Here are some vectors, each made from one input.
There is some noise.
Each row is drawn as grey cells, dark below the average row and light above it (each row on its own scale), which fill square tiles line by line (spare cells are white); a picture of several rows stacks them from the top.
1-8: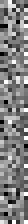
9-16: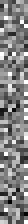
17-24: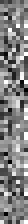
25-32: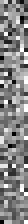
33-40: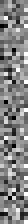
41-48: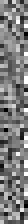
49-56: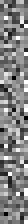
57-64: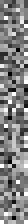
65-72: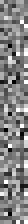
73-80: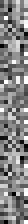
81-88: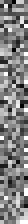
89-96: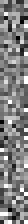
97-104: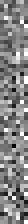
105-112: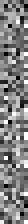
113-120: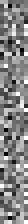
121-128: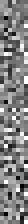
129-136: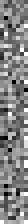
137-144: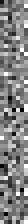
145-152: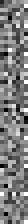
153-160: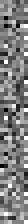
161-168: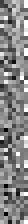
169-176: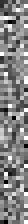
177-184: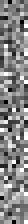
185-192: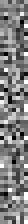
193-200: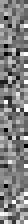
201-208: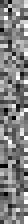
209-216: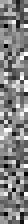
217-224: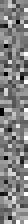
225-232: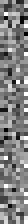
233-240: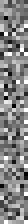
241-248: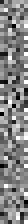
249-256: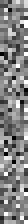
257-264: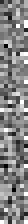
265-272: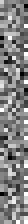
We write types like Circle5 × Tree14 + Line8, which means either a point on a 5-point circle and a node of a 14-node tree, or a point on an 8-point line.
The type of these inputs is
List2(Label5 × Label11 + Line6).
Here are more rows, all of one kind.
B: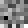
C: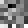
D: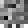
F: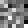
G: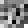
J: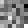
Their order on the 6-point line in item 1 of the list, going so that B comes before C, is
B, D, C, F, J, G.
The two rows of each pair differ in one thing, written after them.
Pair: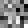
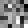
one of the two labels in item 2 of the list
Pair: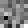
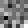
the place on the 6-point line in item 1 of the list
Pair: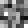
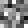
one of the two labels in item 2 of the list
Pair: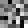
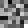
one of the two labels in item 2 of the list
